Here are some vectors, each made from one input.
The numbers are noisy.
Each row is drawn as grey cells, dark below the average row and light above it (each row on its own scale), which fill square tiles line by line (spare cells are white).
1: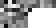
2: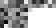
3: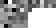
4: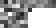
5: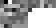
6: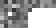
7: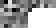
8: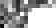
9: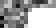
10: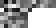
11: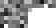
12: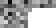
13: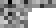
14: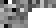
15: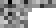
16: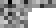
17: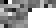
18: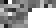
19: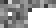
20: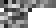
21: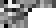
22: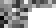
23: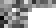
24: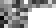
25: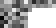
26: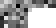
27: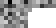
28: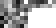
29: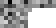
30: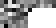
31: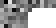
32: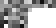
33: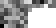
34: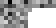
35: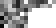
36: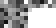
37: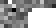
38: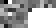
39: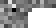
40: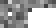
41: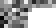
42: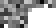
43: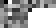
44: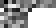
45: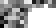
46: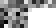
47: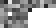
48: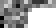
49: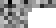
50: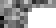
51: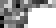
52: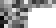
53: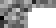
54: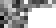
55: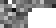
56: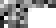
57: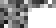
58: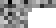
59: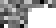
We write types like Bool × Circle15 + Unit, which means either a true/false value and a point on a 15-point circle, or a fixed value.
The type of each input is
Bool × Tree7 + Unit.
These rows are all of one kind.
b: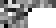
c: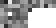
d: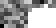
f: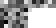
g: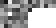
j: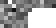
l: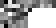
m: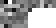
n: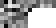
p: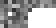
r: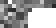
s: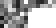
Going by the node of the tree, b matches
d, l and n.
